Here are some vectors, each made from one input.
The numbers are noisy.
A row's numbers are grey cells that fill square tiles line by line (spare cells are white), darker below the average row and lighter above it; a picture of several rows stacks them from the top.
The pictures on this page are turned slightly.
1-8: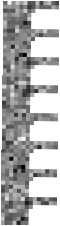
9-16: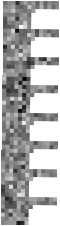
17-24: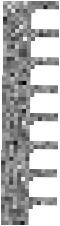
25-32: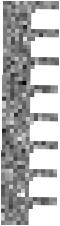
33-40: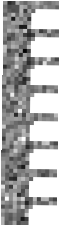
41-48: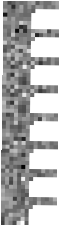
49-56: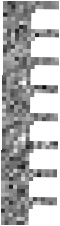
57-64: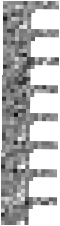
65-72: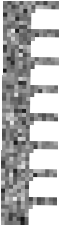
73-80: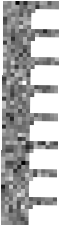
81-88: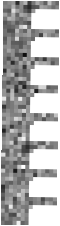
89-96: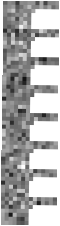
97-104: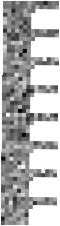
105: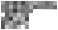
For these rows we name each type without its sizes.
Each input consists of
a point on a line, together with either a node of a tree, or three true/false values.
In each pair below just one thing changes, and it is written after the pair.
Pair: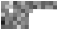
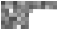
the node of the tree
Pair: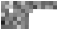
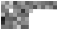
the node of the tree
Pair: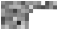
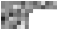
the place on the line
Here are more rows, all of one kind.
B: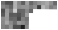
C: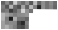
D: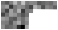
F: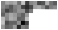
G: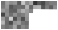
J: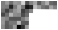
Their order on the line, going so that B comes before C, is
F, J, D, G, B, C.
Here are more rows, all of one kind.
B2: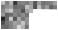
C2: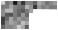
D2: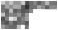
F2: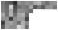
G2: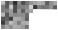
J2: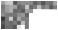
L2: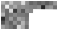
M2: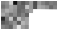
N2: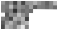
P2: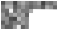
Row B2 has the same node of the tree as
C2 and G2.
